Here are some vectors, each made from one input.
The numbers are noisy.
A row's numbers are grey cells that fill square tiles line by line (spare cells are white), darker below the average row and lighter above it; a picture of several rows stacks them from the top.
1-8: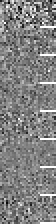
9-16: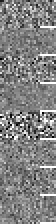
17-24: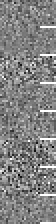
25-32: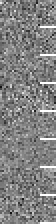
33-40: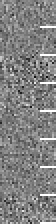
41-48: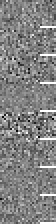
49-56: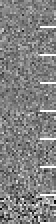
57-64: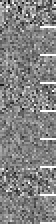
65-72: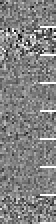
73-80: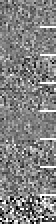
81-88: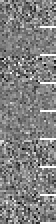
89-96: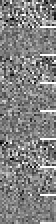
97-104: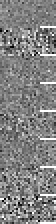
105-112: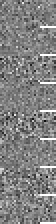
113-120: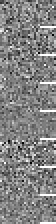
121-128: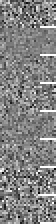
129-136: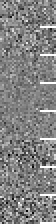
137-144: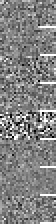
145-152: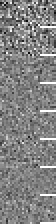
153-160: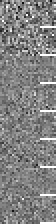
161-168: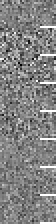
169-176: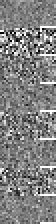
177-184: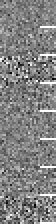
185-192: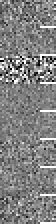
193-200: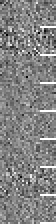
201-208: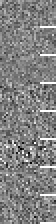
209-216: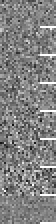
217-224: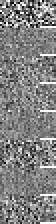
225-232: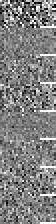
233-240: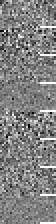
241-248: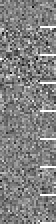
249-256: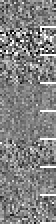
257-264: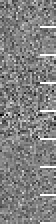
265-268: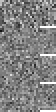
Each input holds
either a point on a 6-point circle, two labels (each one of 7), a node of a 10-node tree and a true/false value, or a fixed value.
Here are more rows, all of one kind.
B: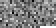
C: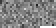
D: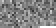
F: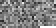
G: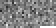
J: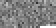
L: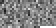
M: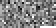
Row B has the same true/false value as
D and M.
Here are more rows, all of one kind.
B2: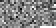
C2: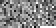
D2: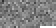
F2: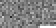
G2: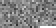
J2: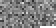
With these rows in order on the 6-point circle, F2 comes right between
B2 and G2.
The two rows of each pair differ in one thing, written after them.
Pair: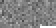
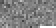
one of the two labels
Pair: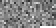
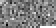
the node of the tree
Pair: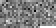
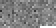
one of the two labels
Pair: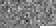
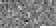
the node of the tree
